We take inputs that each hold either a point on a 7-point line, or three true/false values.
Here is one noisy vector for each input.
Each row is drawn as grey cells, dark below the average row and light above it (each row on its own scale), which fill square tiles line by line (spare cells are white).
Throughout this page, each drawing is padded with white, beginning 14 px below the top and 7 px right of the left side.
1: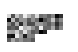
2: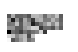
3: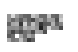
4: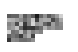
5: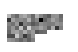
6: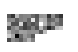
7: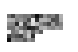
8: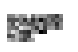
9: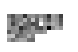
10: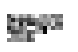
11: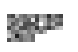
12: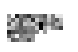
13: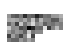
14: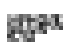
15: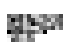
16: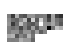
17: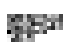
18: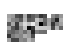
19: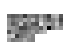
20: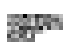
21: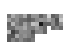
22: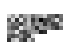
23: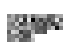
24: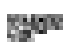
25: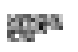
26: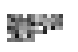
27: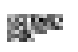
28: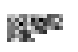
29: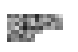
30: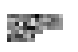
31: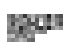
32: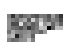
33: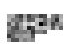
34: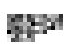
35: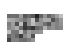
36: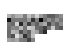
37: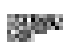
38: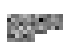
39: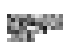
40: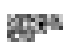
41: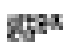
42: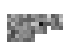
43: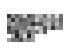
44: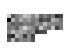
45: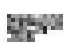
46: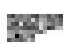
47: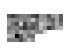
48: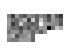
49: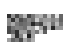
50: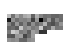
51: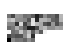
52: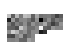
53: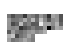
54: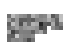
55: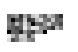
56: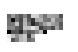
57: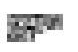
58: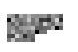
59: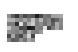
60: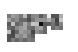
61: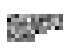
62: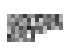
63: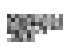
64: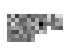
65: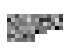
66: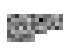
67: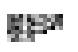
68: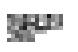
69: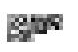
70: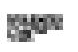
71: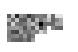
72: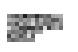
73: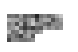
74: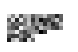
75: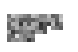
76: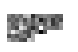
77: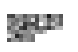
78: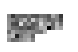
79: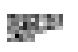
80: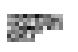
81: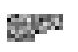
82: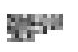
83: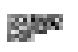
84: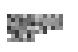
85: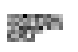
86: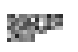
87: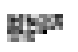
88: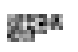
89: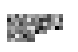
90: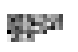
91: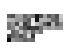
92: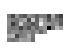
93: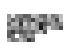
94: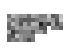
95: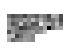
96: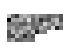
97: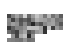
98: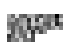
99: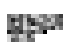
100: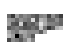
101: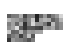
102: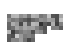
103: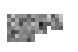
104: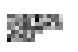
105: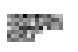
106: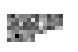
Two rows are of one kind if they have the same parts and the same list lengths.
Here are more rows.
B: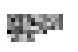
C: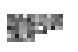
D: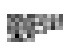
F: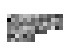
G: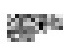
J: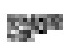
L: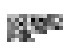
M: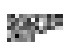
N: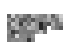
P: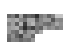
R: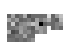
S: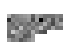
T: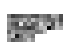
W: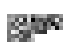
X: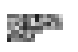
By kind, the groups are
B, C, D, G, M, N, P, R, T, X
F, J, L, S, W

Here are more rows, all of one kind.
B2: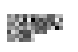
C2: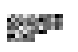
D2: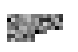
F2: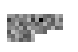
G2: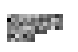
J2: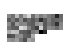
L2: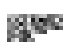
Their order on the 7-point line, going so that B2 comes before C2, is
L2, B2, J2, F2, C2, G2, D2.
